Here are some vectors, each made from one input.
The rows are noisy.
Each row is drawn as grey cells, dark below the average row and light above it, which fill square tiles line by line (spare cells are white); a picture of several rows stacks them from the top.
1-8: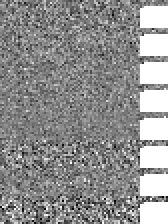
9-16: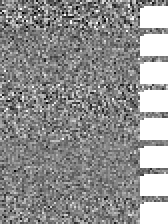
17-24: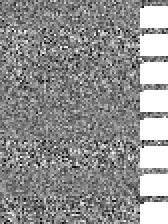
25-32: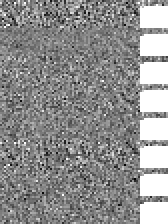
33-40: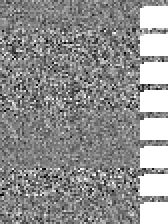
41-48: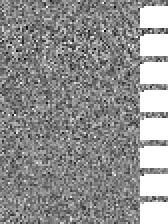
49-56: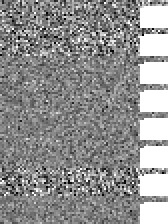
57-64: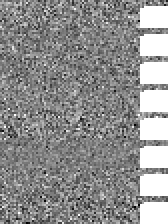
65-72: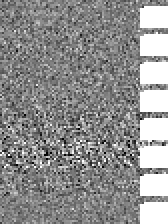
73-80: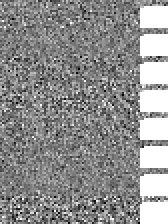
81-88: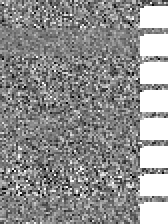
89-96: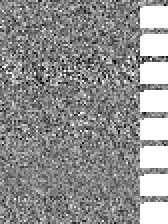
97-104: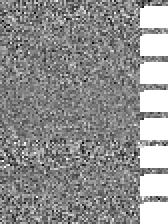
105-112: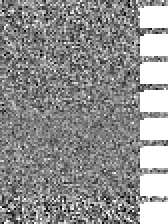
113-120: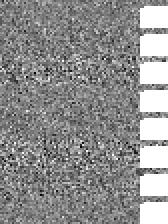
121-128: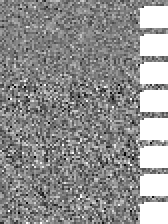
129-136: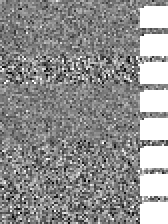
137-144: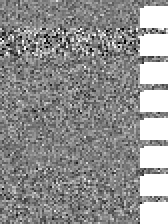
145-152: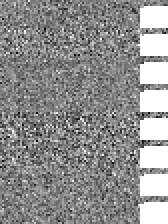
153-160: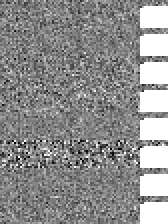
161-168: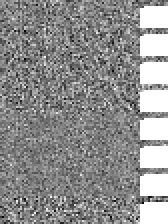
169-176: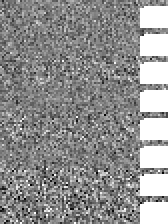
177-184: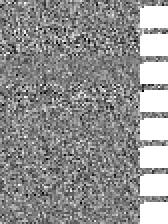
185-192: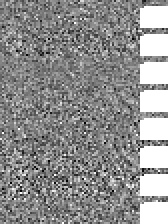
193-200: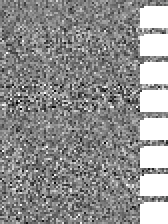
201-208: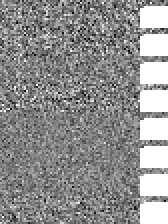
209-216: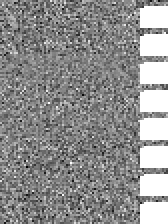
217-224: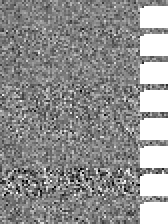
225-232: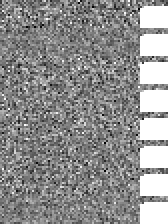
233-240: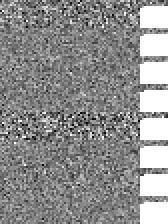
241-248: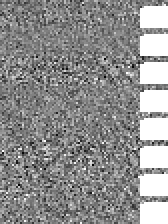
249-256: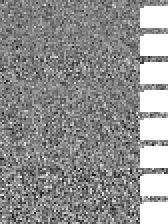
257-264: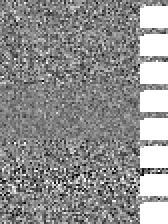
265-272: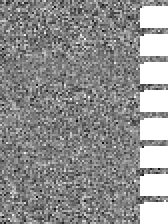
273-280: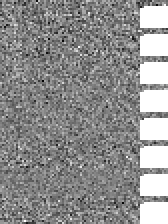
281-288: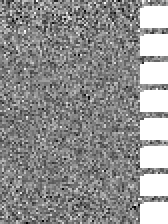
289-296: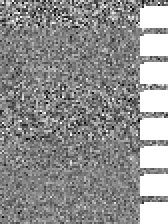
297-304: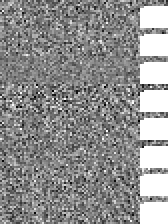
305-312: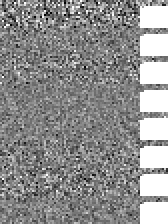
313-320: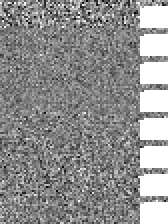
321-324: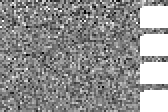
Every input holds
either a point on each of two 10-point circles, or a list of up to three points on a 5-point circle.
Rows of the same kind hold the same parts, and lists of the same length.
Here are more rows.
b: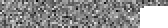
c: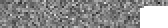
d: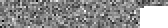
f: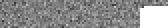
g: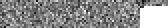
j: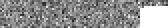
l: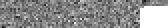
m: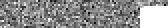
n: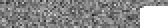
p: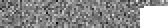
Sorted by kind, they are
b, j, m
c, f, n
d, p
g
l

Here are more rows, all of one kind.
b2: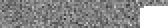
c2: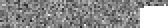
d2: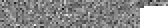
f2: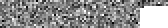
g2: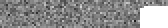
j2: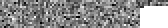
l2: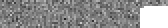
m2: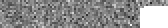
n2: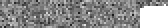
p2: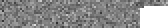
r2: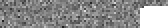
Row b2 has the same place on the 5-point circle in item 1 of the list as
d2, l2, m2 and p2.
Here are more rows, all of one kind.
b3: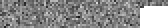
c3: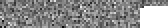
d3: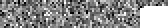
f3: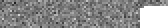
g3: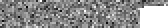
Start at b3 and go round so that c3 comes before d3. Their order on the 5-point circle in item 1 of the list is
b3, c3, f3, g3, d3.
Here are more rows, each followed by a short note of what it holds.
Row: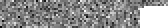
a list of two items
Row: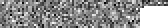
a point on each of two 10-point circles
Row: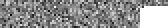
a point on each of two 10-point circles
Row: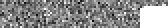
a list of three items
